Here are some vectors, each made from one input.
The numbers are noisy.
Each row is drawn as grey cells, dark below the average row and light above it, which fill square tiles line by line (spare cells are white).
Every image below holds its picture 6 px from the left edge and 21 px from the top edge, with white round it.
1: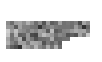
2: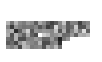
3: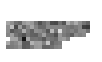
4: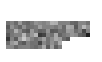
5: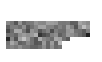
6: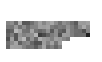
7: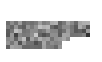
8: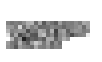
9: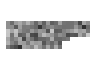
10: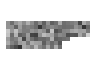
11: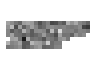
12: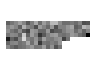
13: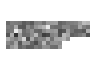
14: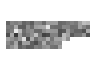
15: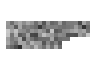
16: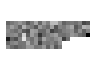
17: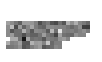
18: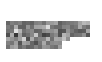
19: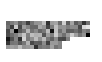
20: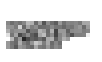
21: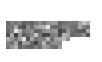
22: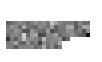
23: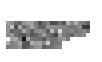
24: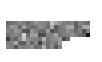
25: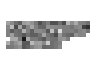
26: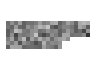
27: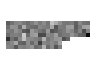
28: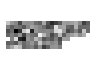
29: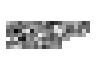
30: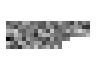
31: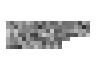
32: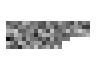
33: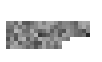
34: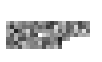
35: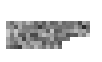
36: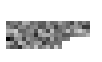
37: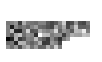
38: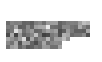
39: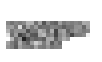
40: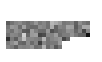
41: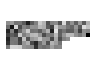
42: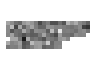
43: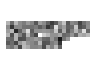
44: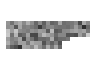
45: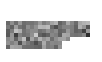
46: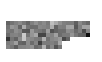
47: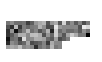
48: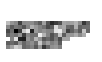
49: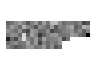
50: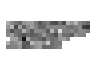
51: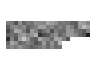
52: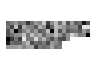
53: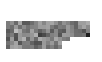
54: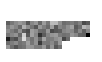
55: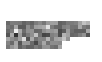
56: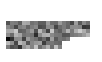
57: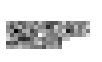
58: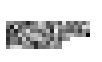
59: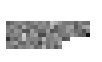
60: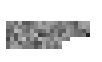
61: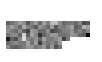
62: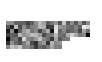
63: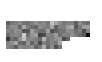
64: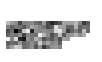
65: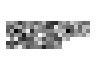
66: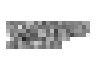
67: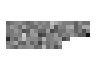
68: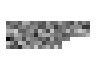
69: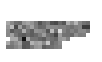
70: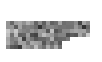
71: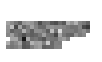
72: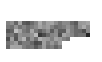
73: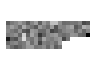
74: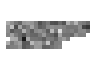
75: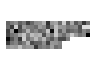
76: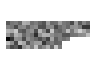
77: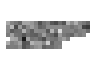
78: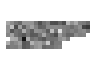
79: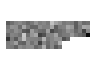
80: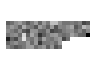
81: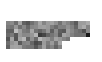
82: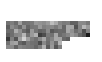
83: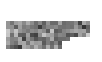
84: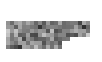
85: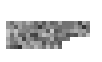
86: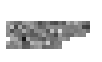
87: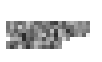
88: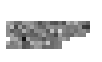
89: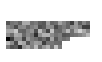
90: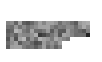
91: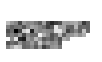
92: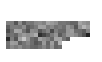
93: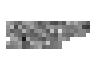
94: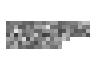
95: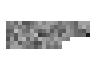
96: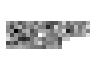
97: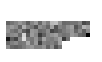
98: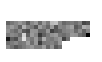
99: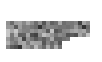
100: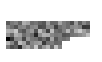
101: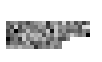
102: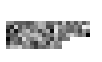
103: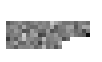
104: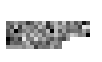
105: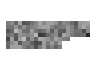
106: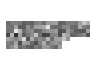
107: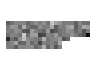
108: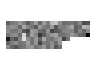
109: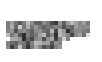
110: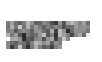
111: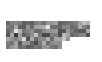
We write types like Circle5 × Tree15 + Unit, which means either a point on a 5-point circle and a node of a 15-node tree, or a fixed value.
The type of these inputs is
Bool × (Line5 + Line7).
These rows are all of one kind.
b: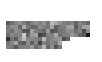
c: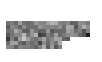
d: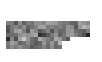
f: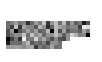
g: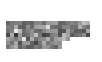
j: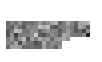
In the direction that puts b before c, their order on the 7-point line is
f, b, c, d, j, g.
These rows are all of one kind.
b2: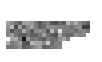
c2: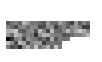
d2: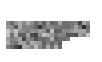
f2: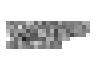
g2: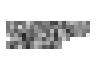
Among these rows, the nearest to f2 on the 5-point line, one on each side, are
d2 and g2.
